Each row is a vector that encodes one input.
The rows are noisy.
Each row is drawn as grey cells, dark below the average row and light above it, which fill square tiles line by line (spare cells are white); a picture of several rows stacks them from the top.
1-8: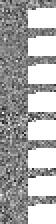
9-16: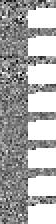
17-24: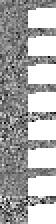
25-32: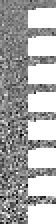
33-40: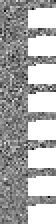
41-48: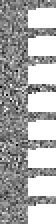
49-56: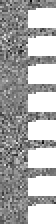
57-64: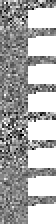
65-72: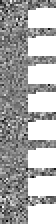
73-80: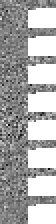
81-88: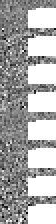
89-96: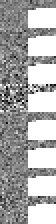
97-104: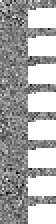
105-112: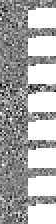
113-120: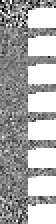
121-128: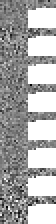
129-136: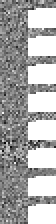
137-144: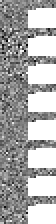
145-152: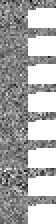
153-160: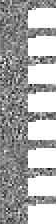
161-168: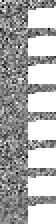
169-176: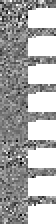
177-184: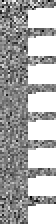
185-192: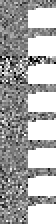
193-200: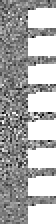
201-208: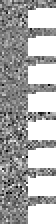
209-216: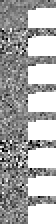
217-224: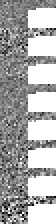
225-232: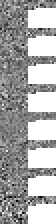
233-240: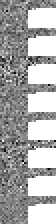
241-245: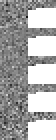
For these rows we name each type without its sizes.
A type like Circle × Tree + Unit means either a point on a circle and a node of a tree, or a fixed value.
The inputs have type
Label × (Label + Line × (Tree + Unit)).
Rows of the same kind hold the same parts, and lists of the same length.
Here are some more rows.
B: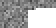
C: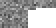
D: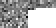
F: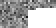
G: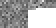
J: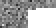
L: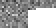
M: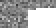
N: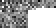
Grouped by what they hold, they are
B, C, D
F, G, L, M
J, N

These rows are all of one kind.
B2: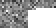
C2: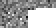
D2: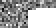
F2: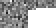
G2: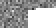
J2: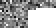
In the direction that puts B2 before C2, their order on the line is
B2, G2, D2, J2, F2, C2.
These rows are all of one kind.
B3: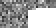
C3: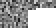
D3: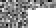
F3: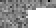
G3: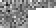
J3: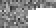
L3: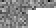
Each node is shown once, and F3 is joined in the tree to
B3.
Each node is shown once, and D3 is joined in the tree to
B3, G3 and J3.
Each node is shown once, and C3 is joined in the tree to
G3.
